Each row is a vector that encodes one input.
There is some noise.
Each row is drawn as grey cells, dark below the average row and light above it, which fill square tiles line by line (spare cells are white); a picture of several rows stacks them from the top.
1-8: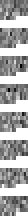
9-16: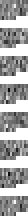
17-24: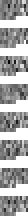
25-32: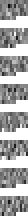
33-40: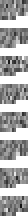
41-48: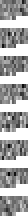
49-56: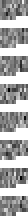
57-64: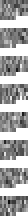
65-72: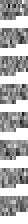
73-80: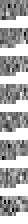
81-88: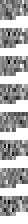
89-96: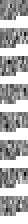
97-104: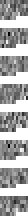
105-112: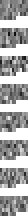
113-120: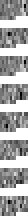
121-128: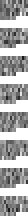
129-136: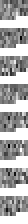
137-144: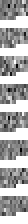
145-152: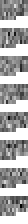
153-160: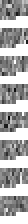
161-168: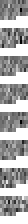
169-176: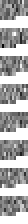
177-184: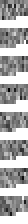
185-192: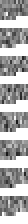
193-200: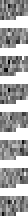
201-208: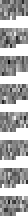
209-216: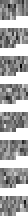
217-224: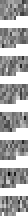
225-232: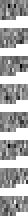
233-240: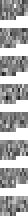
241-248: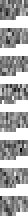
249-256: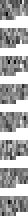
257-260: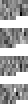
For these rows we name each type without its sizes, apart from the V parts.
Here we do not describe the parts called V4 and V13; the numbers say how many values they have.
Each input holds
a value of V4, together with either a point on a line and a true/false value, or a value of V13.
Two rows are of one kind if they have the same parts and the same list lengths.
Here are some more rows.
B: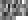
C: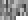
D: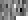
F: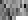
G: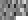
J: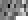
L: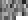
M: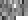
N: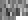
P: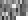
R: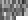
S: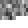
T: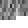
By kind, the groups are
B, C, F, G, J, N, S
D, L, M, P, R, T

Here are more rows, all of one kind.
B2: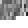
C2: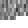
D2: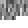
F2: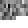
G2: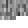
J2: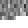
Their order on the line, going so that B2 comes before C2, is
B2, F2, C2, J2, G2, D2.
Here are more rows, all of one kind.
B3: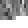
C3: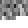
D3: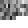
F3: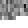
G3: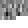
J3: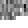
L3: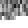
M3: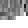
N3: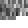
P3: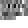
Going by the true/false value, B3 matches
D3, G3, N3 and P3.
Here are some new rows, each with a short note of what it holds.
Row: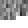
a value of V4 and a value of V13
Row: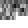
a value of V4 and a value of V13
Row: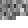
a point on a line, a true/false value and a value of V4
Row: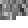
a value of V4 and a value of V13
